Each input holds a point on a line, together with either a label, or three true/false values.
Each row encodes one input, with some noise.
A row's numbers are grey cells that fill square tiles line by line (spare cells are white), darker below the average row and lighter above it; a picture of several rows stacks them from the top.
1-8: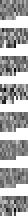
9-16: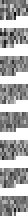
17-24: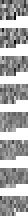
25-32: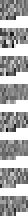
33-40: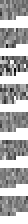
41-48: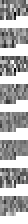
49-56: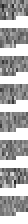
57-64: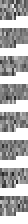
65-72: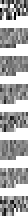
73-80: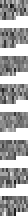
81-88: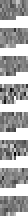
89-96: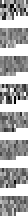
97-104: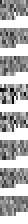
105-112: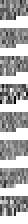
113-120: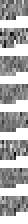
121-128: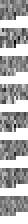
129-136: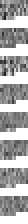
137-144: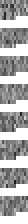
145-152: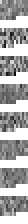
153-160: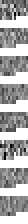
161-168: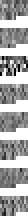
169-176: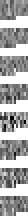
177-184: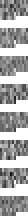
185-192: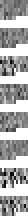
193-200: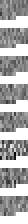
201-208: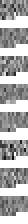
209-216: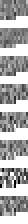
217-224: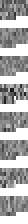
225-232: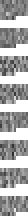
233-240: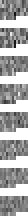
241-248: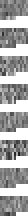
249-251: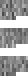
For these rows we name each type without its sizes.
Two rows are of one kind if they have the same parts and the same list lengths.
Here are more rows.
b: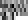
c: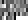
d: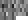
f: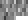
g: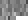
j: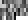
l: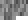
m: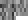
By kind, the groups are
b, c, d, j, m
f, g, l

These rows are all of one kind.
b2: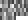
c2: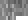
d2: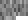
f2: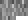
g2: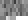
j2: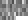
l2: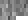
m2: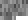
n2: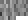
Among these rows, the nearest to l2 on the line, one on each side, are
c2 and f2.
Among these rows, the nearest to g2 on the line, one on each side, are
c2 and m2.
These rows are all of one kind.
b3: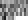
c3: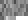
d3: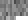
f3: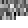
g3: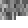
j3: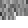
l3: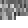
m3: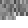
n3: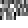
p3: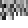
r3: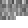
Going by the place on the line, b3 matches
c3, f3, j3 and p3.
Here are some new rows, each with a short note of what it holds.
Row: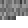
a label and a point on a line
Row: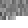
a point on a line and three true/false values
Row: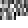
a point on a line and three true/false values
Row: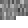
a point on a line and three true/false values
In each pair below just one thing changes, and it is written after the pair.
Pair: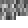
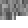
the place on the line
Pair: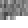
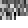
the place on the line
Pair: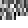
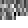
the place on the line
